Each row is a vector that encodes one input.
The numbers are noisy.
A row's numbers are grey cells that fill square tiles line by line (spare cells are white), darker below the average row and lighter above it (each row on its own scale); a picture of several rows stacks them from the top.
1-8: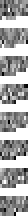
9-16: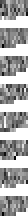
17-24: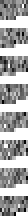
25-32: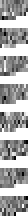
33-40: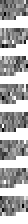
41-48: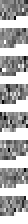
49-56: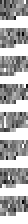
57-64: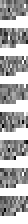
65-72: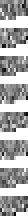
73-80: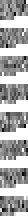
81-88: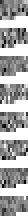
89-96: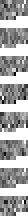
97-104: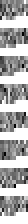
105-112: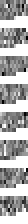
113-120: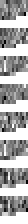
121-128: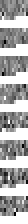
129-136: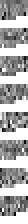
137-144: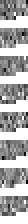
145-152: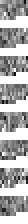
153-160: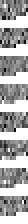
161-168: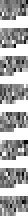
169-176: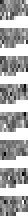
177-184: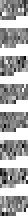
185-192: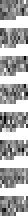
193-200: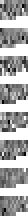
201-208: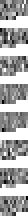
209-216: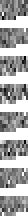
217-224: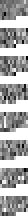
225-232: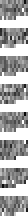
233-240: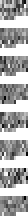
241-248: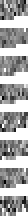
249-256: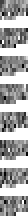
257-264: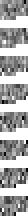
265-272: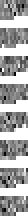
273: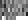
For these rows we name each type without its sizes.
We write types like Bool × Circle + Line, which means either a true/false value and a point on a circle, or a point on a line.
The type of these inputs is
Bool × Bool × Bool × (Circle + Label) + Unit.
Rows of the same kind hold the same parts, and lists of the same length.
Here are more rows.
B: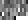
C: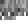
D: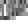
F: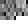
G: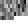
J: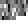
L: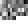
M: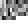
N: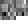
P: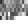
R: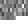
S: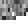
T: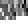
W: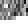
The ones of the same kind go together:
B, G, J, T
C, F, L, M, N, P, R, S, W
D

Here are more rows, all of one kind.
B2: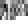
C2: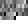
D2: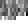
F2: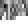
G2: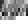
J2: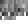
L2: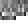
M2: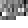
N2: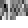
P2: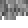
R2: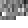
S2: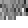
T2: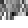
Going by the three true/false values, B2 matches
D2, F2, N2 and P2.
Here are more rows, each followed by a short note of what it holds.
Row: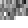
a point on a circle and three true/false values
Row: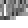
a fixed value
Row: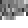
a label and three true/false values
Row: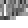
a fixed value
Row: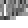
a fixed value
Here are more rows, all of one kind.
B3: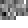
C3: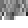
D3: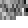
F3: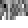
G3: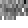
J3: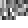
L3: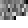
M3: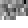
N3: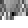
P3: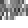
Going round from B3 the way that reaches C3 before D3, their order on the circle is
B3, G3, L3, M3, J3, C3, N3, F3, P3, D3.
